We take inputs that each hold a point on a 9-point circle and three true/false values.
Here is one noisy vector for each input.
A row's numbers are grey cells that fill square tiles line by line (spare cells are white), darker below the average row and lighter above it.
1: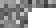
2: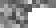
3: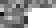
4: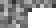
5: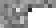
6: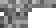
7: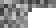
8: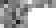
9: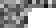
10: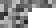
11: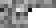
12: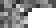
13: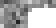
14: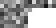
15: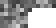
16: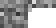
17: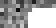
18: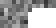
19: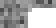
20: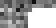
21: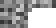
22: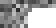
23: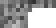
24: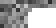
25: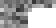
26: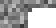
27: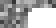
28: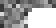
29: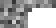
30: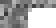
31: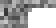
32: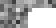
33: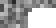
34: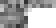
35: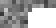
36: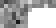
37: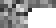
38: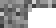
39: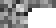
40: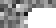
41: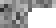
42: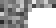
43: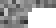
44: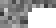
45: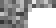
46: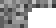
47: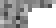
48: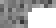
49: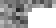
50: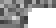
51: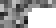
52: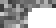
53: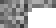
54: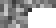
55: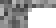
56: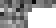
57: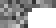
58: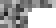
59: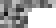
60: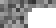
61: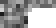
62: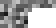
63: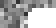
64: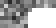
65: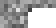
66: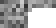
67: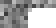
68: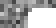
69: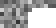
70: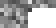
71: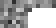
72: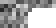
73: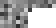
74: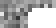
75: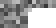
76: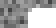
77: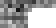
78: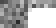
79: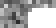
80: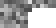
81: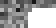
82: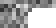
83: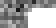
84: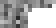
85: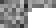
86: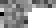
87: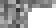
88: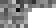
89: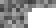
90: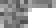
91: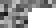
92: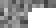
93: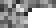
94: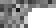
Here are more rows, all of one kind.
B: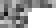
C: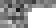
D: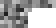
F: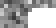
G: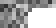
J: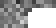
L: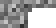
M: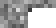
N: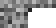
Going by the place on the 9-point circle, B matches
D, L and N.
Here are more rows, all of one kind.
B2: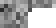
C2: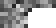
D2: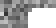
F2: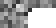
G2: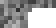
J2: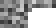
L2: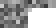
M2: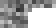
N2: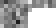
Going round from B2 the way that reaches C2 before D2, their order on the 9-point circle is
B2, F2, C2, G2, M2, N2, J2, L2, D2.
